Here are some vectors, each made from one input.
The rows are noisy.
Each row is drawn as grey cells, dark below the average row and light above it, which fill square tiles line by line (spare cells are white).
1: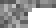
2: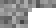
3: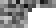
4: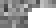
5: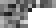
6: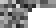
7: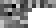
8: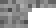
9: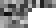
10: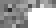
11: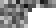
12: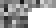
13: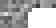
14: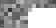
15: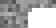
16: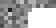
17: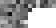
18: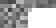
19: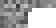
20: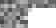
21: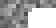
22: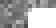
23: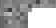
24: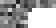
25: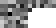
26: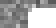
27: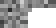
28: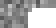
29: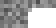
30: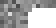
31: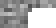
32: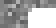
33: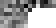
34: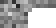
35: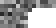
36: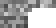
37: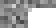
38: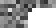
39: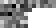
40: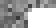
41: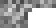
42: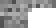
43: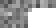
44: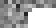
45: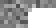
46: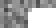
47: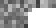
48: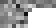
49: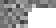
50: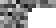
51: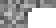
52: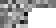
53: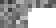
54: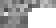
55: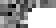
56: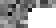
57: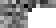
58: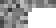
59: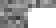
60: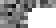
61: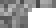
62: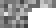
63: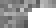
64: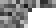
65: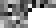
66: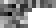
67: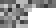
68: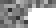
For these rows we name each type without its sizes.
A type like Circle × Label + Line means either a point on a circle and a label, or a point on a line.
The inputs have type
Bool × Bool × Bool + Line.
